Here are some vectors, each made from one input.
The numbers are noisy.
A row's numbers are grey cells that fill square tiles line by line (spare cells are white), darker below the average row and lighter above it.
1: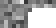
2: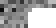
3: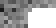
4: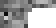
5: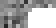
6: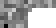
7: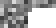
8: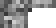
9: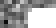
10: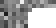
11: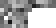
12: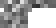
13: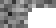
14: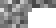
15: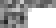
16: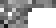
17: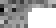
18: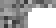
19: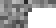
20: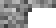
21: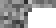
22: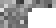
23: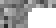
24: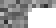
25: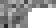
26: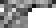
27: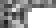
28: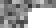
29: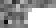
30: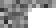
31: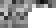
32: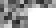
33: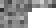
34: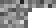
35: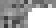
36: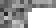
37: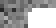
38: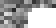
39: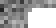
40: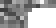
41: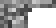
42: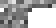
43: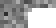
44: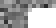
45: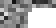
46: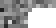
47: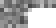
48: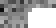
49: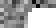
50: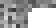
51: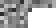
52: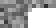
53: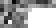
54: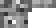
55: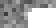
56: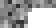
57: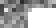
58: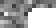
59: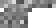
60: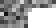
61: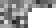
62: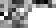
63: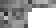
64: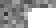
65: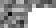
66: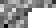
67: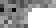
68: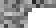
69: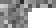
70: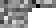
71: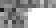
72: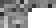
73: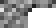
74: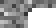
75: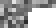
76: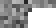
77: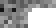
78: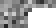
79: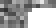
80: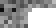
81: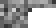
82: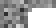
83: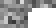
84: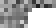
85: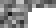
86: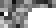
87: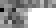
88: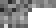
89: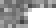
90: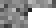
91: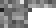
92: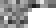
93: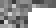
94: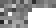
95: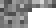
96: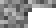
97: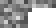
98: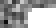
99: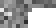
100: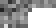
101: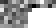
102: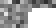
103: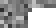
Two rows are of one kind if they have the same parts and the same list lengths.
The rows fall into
2 kinds.
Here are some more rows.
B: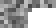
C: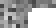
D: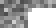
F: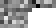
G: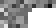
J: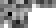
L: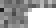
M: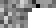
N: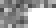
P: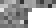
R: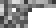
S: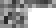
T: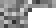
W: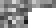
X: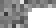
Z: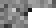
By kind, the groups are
B, C, F, G, M, P, T
D, J, L, N, R, S, W, X, Z

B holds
one of 6 labels and one of 7 labels.
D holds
one of 7 labels and three true/false values.
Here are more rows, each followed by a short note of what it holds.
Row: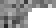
one of 7 labels and three true/false values
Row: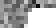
one of 6 labels and one of 7 labels
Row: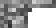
one of 7 labels and three true/false values
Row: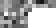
one of 6 labels and one of 7 labels
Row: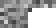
one of 6 labels and one of 7 labels
